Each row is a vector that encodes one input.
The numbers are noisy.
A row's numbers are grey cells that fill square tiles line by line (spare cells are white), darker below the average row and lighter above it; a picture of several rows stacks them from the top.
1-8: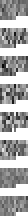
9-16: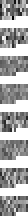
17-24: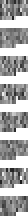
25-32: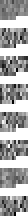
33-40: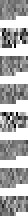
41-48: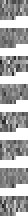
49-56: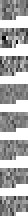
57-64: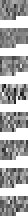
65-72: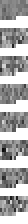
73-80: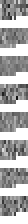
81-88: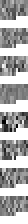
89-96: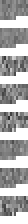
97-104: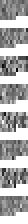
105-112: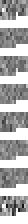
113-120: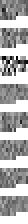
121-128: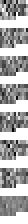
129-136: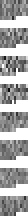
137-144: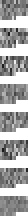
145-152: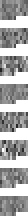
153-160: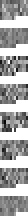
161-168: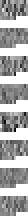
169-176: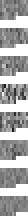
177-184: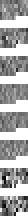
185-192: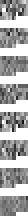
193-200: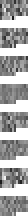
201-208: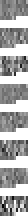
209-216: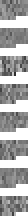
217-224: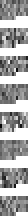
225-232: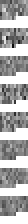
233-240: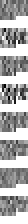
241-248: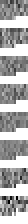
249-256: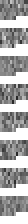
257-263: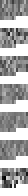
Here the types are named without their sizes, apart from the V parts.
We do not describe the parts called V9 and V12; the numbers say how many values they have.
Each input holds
a value of V9, together with either a point on a circle and a true/false value, or a value of V12.
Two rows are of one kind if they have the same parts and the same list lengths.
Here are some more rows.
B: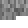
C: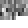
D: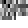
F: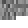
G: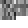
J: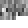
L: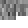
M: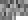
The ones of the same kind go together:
B, C, D, J, M
F, G, L

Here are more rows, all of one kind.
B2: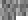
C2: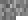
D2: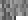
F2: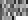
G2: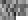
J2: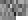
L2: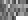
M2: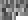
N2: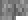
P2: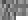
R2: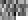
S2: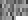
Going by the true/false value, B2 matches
F2, M2 and S2.
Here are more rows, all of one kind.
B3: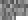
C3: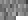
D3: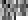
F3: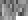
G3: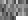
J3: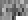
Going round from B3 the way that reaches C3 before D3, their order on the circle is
B3, C3, G3, D3, J3, F3.
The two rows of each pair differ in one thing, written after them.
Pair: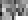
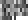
the value of V9
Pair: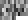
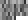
the value of V12
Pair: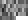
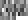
the value of V9
